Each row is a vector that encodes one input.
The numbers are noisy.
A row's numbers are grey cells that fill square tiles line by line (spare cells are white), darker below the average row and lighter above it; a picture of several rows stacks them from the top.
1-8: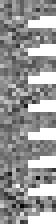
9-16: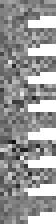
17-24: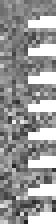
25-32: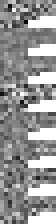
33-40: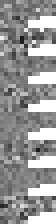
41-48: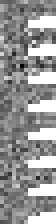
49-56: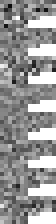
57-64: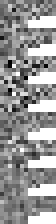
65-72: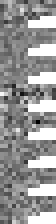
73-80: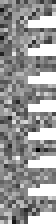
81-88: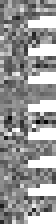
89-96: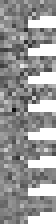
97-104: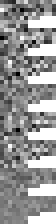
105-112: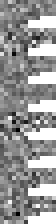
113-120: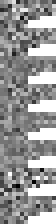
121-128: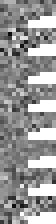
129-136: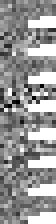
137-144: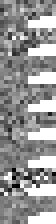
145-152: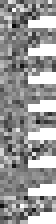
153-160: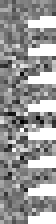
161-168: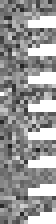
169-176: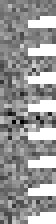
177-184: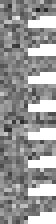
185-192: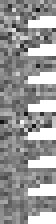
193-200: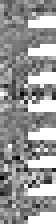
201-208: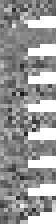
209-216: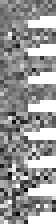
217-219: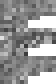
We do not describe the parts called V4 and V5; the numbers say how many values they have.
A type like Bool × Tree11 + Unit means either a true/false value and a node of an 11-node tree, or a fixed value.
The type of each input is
((Bool × Bool × Bool × Bool + V4) × Label9 + Line9) × V5.
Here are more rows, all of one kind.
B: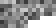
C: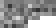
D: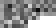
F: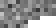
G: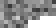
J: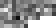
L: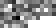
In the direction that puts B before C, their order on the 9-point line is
D, B, L, C, F, J, G.
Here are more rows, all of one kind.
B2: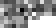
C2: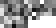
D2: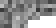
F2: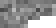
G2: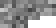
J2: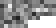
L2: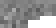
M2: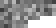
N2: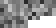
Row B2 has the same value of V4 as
C2 and J2.
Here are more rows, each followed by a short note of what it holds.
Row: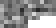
one of 9 labels, a value of V4 and a value of V5
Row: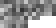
one of 9 labels, a value of V4 and a value of V5
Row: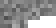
one of 9 labels, four true/false values and a value of V5
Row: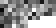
a point on a 9-point line and a value of V5
